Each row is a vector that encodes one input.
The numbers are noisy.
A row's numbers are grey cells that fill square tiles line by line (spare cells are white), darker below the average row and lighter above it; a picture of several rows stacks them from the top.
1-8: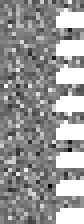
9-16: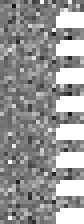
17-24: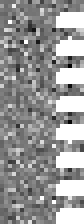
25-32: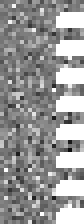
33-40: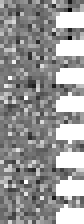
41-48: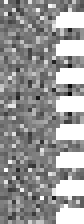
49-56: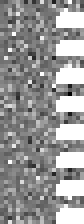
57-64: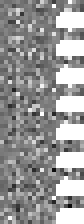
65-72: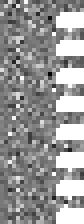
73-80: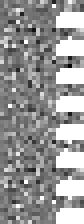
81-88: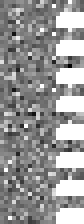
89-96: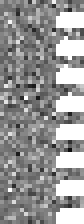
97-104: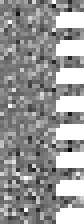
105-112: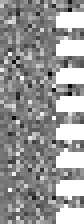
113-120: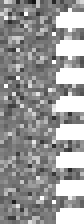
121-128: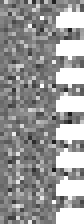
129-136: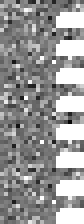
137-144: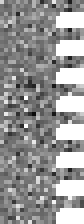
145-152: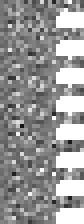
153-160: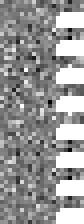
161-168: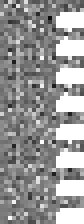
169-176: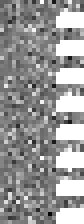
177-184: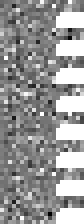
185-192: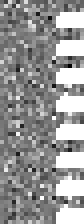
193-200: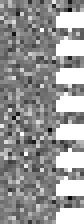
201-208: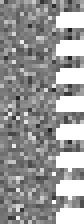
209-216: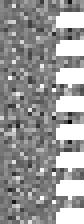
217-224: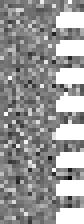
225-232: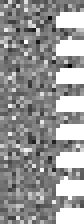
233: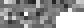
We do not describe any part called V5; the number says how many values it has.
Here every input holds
either a point on a 6-point circle, or a point on a 7-point line and a true/false value, or a node of an 8-node tree and a value of V5.
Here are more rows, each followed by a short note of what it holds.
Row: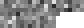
a node of an 8-node tree and a value of V5
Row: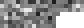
a point on a 6-point circle
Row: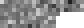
a node of an 8-node tree and a value of V5
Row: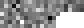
a point on a 6-point circle
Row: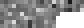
a node of an 8-node tree and a value of V5
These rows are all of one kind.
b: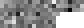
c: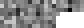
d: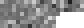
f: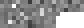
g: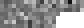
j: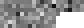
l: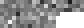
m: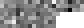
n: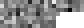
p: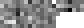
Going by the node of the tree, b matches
d and m.
